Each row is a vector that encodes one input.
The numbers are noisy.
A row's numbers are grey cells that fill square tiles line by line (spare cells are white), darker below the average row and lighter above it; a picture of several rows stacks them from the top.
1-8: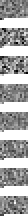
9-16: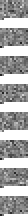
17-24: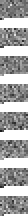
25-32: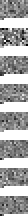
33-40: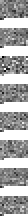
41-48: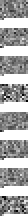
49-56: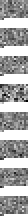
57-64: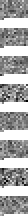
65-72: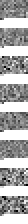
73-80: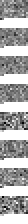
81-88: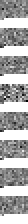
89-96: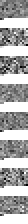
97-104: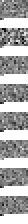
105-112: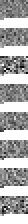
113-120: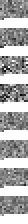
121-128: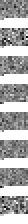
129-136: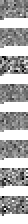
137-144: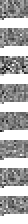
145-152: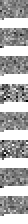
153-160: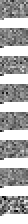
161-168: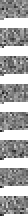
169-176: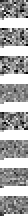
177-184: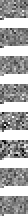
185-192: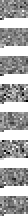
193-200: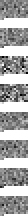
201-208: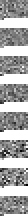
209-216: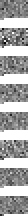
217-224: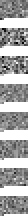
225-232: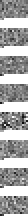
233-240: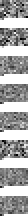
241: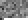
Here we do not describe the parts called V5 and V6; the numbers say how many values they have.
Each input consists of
either a value of V5 and a value of V6, or a list of up to two points on an 11-point line.
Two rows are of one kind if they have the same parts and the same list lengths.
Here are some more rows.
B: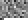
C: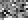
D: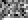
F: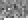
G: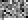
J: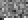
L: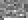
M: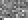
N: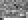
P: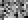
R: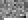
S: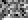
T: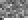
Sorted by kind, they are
B, J
C, G, P
D, S
F, L, M, N, R, T

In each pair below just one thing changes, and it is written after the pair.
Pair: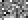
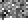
the value of V6
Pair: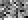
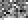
the value of V6
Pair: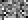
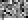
the value of V5
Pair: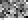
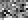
the value of V6
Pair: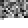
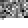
the value of V5
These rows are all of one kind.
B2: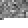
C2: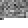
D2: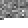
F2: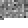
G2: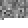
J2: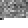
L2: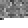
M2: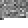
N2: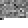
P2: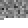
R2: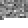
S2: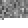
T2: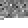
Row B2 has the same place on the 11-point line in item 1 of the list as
C2, J2, M2 and N2.
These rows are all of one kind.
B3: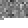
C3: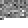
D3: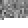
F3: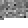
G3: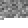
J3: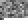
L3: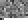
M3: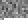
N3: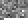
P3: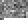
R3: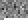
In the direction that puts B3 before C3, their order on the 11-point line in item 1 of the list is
D3, M3, R3, G3, B3, L3, J3, N3, C3, P3, F3.
